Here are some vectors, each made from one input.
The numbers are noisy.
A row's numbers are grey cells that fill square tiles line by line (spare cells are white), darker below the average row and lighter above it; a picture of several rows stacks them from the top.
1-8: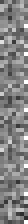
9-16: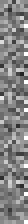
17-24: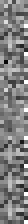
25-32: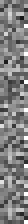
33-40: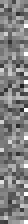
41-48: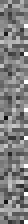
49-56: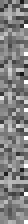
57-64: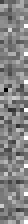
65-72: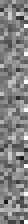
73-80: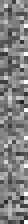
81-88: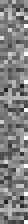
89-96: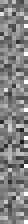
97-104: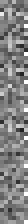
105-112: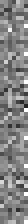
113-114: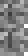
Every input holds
either a point on a 10-point line, or a list of up to two items, each a point on a 3-point line and a point on a 4-point line.
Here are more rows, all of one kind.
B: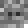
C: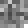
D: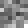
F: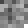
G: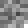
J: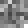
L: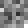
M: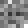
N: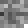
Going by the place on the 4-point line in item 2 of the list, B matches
L and M.
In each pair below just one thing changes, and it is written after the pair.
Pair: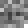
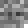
the place on the 3-point line in item 2 of the list
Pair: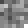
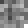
the place on the 3-point line in item 2 of the list
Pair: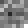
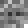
the place on the 4-point line in item 1 of the list
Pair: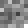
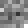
the place on the 4-point line in item 2 of the list
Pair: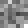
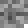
the place on the 3-point line in item 1 of the list
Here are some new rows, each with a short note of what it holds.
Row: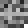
a point on a 10-point line
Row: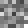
a point on a 10-point line
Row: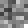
a list of one item
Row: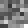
the empty list
